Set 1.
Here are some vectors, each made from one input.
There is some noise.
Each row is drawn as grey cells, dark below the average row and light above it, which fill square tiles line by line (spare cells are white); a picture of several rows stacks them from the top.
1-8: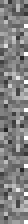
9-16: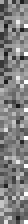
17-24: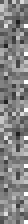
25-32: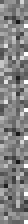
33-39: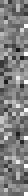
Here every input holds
three true/false values.
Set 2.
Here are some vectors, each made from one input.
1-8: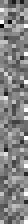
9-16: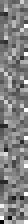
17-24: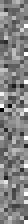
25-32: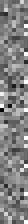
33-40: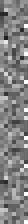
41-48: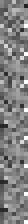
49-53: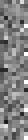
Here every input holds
either a fixed value, or three true/false values.
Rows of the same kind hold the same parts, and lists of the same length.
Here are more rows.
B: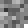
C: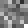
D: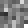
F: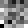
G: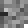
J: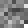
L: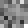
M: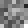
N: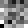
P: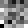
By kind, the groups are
B, C, D, G, J, L, M
F, N, P

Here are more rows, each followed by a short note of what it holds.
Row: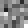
three true/false values
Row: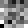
a fixed value
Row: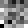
a fixed value
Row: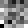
a fixed value
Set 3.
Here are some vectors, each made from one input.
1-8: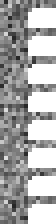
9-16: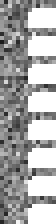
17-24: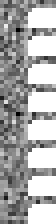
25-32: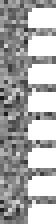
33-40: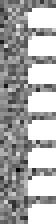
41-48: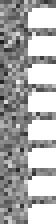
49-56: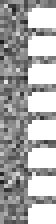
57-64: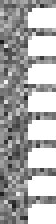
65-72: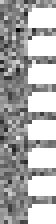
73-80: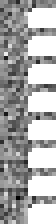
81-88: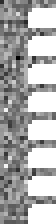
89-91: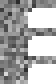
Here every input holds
a node of a 17-node tree.
